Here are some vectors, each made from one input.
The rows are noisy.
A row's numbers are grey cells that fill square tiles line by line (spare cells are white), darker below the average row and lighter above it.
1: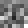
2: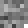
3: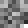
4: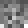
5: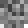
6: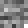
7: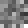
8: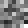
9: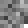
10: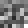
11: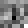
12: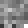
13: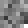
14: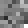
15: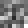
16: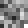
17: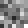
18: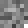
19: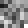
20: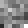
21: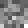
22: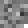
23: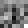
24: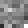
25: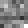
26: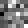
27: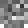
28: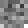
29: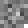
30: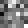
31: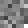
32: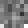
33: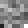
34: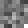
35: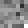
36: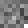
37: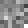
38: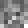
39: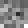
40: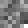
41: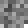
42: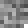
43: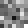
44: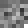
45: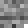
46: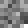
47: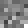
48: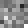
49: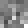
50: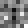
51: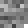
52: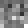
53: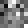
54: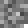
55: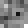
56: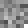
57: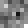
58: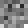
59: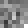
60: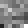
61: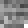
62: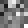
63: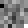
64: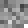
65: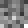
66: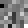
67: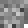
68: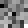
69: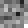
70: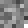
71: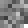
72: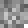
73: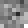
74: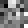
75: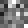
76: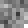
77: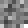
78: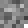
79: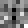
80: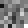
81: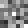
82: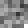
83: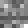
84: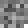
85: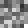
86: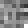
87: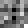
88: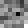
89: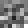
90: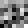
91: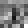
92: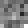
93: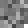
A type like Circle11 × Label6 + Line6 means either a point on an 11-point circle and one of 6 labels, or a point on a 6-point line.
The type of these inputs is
Line5 + List2(Line7).
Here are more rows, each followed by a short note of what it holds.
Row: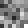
a point on a 5-point line
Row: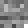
a list of one item
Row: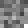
a list of two items
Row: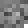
a list of one item
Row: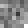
a list of two items
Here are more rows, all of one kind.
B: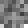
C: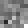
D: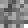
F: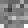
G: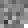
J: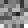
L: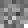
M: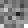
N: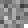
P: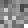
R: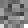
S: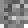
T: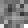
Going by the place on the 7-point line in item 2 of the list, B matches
N and T.
